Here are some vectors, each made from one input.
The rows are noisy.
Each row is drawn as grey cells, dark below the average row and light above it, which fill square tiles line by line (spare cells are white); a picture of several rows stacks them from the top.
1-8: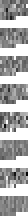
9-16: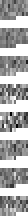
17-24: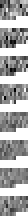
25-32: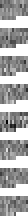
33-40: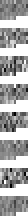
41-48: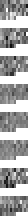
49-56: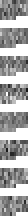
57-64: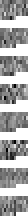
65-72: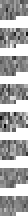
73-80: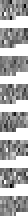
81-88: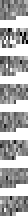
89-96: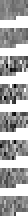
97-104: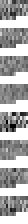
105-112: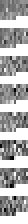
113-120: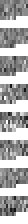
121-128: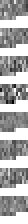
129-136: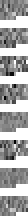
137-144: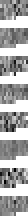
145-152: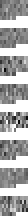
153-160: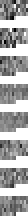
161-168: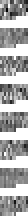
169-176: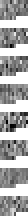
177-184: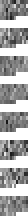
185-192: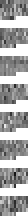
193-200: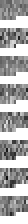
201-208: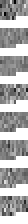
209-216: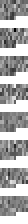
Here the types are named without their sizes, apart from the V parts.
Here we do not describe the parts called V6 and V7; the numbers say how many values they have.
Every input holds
a label, together with either a point on a circle and a value of V7, or three true/false values and a value of V6.
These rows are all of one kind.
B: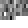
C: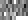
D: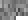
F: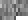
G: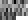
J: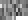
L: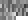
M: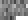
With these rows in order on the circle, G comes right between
C and M.
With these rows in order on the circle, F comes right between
D and L.
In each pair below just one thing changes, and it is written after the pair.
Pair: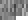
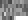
the label
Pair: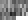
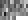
one of the three true/false values
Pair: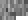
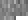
the value of V6
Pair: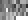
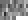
one of the three true/false values
